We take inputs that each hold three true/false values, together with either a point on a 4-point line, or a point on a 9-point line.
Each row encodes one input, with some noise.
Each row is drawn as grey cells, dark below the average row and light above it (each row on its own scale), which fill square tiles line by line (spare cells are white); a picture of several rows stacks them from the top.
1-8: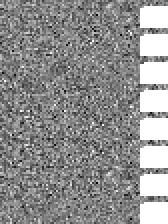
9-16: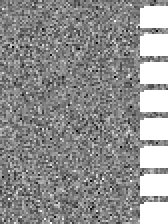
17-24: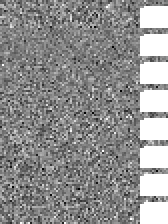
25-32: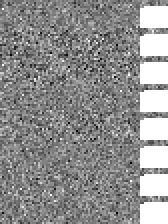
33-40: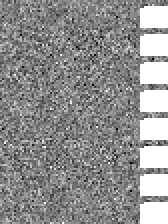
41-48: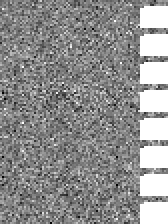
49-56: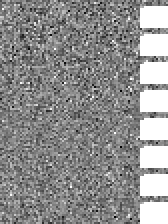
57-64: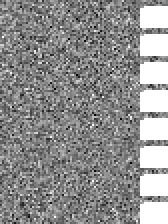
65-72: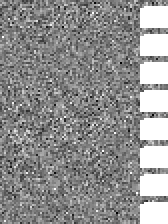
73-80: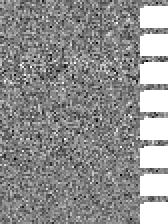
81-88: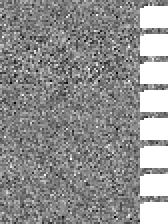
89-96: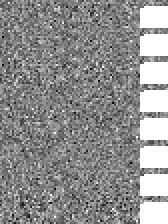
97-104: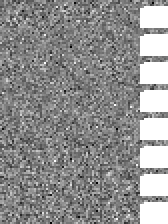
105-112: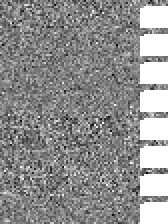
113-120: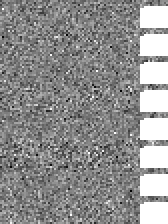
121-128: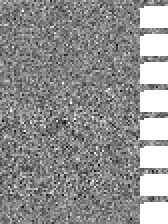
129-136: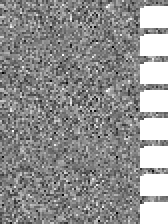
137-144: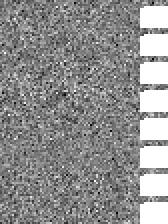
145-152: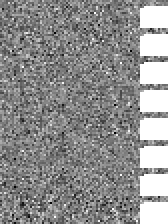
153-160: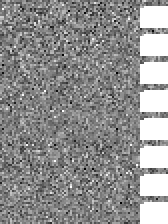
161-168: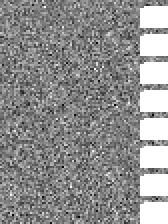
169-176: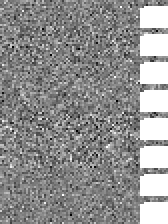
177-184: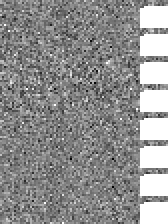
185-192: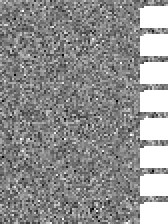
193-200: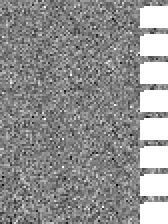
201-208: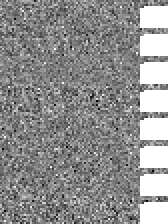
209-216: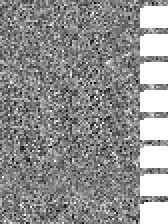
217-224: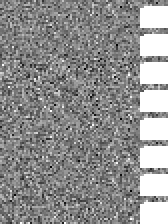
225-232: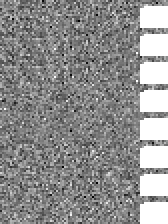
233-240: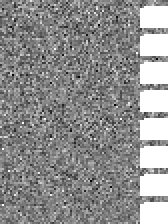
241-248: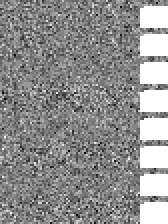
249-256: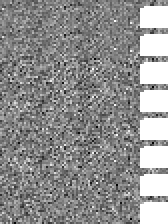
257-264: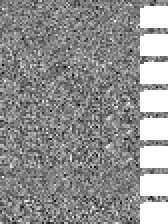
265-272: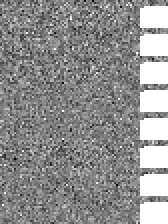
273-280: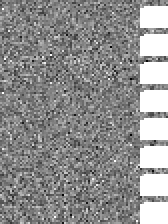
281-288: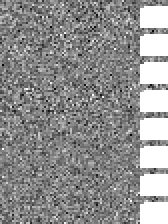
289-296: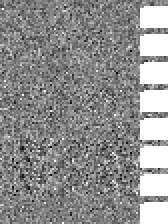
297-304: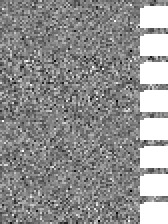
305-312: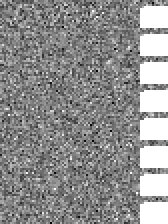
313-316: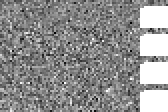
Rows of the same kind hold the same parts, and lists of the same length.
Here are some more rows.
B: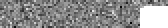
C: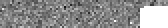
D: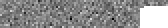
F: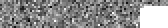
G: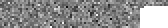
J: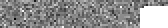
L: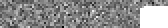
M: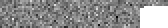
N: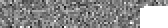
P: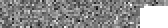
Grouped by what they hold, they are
B, C, F, L, N, P
D, G, J, M

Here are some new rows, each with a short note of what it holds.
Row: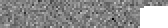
a point on a 9-point line and three true/false values
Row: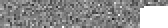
a point on a 9-point line and three true/false values
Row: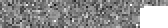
a point on a 4-point line and three true/false values
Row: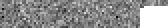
a point on a 9-point line and three true/false values
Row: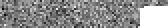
a point on a 9-point line and three true/false values
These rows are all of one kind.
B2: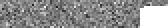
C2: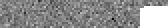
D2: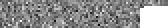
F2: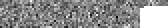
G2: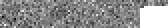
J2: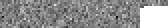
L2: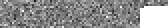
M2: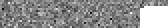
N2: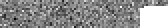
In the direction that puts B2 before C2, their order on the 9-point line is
M2, D2, F2, J2, G2, N2, L2, B2, C2.
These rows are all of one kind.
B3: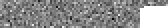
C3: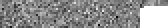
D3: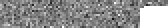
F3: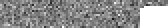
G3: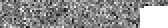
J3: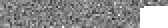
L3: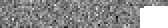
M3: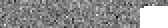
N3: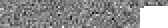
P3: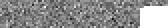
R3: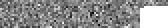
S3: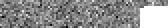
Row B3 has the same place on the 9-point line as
D3, F3, J3 and N3.
